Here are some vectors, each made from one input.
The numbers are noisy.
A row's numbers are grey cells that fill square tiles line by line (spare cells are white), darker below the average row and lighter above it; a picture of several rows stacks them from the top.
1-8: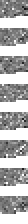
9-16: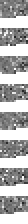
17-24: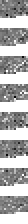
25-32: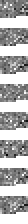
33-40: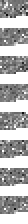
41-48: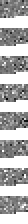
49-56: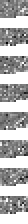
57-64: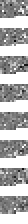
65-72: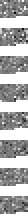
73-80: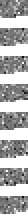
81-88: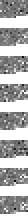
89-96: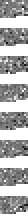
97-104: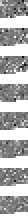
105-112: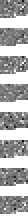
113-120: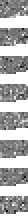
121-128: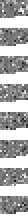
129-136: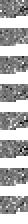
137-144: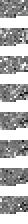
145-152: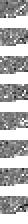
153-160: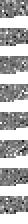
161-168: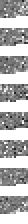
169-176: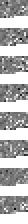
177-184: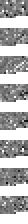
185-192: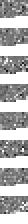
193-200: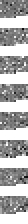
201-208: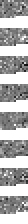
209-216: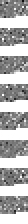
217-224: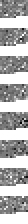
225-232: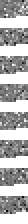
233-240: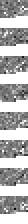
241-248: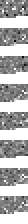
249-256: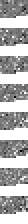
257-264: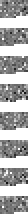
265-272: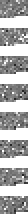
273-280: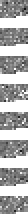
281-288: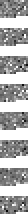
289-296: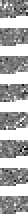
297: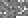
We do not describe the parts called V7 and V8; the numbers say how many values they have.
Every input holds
a true/false value and a value of V8, together with either a point on a 14-point line, or a value of V7.
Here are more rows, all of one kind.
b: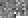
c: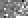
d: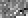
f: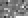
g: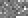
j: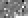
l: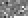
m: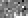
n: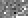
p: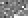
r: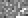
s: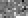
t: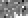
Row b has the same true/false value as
d, g and r.
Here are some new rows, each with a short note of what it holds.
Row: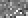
a point on a 14-point line, a true/false value and a value of V8
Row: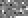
a true/false value, a value of V7 and a value of V8
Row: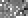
a point on a 14-point line, a true/false value and a value of V8
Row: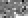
a point on a 14-point line, a true/false value and a value of V8
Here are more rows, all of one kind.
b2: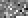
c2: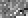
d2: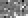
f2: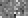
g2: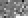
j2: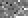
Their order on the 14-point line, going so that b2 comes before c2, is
b2, c2, d2, g2, f2, j2.
